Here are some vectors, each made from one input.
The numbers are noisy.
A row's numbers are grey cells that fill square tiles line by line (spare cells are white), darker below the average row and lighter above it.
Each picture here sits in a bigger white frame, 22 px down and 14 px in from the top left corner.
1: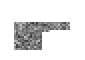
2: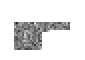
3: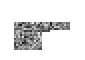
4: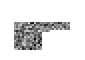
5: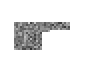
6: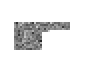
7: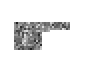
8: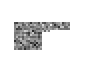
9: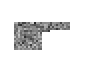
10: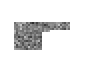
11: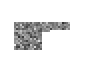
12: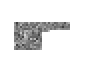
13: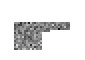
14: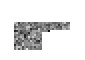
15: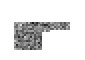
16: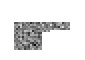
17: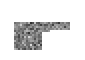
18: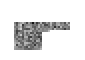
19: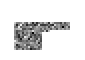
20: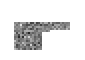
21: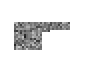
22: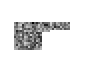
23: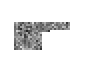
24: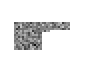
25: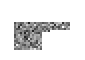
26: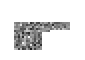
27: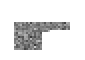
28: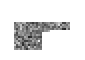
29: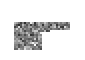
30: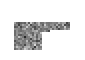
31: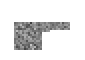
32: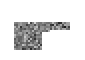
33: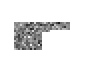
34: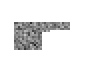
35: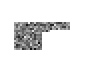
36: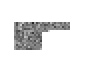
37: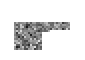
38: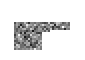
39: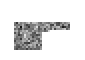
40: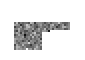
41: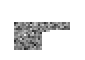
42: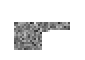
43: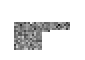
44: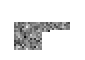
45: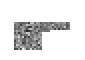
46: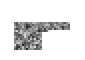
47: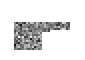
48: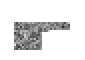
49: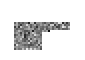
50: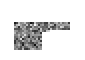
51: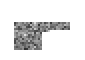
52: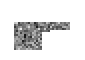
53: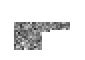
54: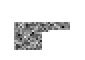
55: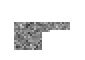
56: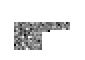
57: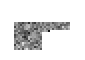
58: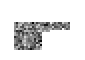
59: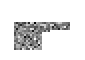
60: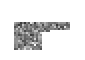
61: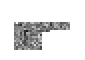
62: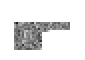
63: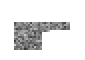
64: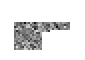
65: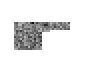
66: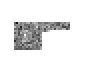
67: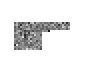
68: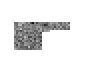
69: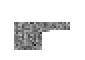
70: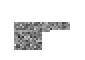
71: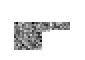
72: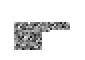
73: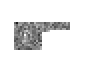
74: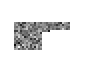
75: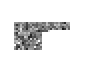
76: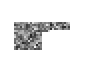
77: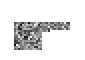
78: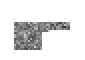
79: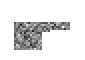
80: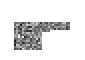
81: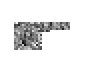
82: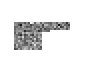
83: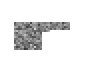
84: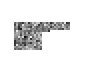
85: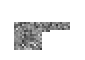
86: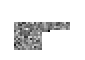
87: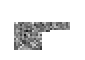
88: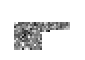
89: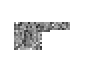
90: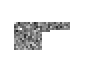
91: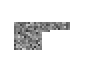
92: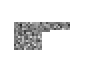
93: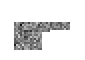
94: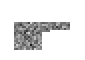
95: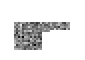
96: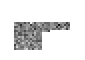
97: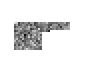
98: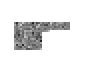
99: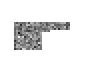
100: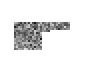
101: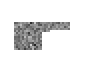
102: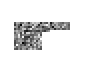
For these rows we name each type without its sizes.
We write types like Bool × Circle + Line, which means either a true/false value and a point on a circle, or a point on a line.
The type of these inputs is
(Label + Line) × Line.
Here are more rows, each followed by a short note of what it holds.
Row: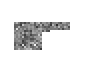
a label and a point on a line
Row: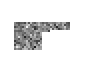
a label and a point on a line
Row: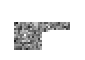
a point on each of two lines
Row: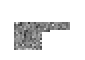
a label and a point on a line
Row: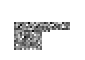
a label and a point on a line
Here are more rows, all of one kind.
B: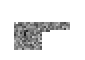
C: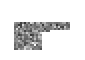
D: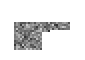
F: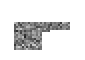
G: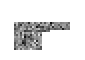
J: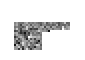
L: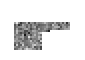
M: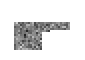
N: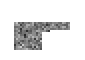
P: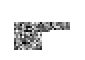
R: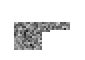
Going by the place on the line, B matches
D, G, M and N.
